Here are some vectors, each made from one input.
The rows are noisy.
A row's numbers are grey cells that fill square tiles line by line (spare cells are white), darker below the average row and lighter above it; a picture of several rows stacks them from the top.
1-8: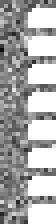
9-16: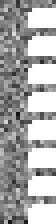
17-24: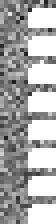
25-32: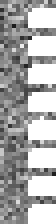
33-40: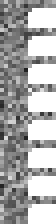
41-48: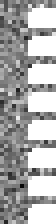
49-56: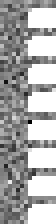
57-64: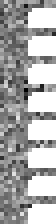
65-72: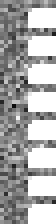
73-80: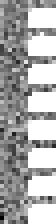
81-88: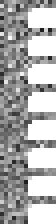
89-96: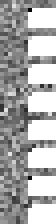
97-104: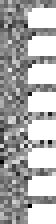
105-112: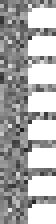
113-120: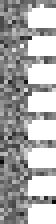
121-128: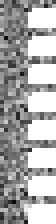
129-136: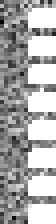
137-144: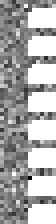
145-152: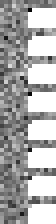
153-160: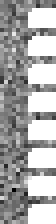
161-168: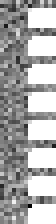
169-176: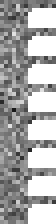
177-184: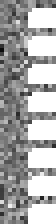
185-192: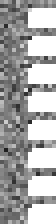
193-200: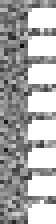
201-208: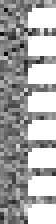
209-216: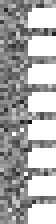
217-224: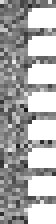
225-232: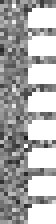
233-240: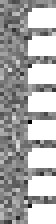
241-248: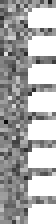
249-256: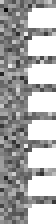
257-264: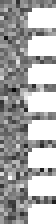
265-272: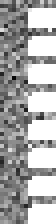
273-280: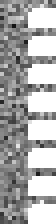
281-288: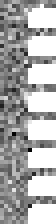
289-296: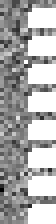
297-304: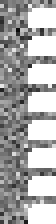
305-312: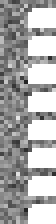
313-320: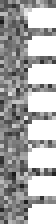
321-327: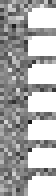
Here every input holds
either a point on a 20-point circle, or one of 7 labels.
